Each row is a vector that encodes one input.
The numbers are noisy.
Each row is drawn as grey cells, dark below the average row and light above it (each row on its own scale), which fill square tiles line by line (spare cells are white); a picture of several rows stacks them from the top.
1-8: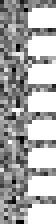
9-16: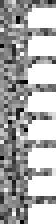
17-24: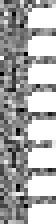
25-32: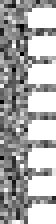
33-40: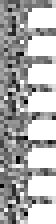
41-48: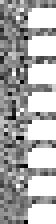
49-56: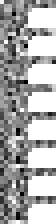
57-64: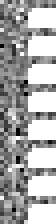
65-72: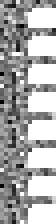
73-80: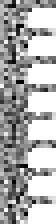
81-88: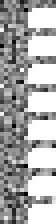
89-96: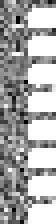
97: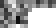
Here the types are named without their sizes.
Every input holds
either a point on a circle, or a point on a line, or three true/false values.
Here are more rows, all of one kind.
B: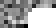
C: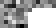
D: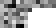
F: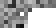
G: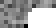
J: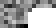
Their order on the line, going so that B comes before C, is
G, B, J, C, D, F.
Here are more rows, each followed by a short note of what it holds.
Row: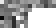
three true/false values
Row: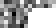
three true/false values
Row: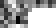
a point on a circle
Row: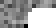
a point on a line
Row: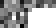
a point on a circle
